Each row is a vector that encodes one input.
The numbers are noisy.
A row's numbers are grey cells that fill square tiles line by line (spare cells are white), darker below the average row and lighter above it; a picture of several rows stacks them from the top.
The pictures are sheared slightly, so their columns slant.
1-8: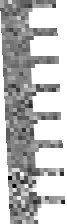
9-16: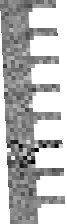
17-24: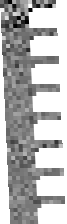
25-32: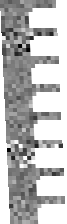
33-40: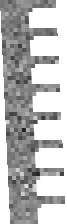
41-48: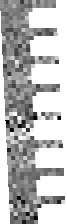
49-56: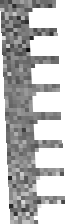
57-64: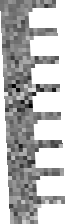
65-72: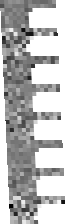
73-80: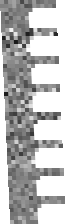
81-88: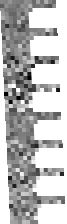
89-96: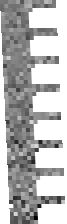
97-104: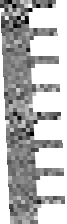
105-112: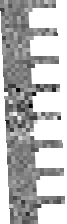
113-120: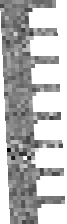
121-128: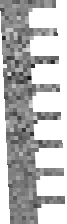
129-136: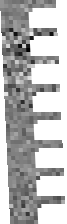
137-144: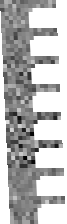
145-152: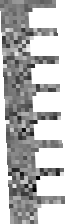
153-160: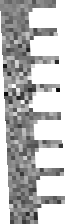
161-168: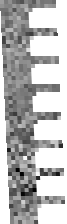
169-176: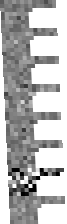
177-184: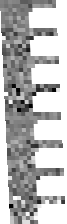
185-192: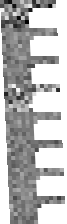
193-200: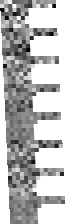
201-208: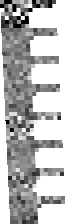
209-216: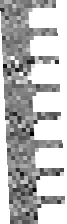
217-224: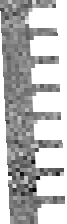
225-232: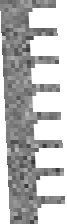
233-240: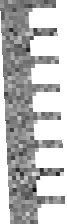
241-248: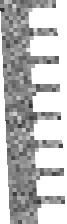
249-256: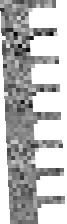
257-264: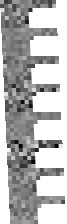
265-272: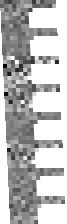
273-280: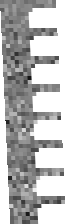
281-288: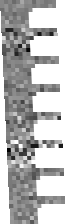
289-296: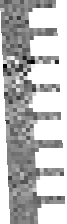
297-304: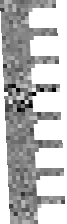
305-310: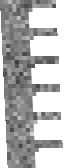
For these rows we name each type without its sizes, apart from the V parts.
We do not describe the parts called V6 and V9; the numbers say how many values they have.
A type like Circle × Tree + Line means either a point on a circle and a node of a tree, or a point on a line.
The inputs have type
(Bool × Bool × Bool + V9) × (Tree + V6) + Label.
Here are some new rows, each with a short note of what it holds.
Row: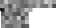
a label
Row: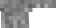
a value of V6 and a value of V9
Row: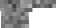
three true/false values and a value of V6
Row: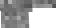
a node of a tree and a value of V9
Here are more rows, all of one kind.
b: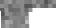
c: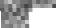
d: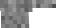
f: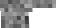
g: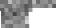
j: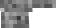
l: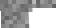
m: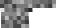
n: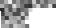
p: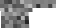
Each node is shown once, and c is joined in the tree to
m.
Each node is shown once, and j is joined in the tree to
n.
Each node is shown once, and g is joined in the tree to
l, m and n.
